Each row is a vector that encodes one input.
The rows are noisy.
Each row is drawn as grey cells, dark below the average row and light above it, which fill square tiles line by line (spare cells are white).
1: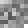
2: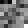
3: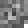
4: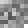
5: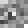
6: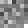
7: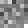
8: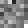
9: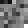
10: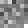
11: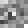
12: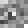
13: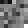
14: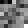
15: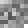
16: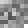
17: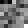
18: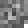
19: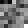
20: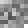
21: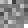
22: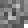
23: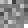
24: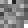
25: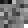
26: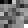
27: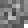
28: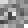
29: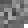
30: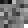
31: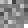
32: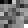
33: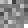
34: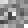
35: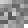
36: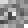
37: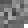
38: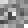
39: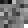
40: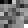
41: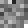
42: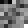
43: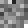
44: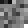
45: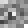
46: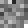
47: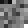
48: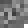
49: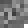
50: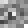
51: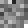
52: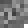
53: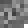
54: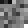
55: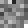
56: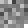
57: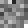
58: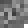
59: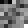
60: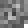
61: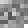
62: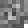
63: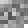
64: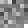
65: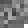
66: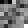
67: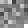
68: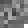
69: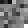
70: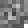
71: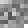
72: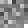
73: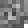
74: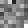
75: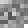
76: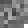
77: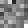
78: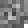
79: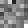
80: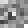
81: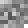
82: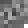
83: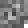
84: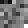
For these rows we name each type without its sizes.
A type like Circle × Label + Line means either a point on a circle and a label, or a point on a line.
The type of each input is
Line.
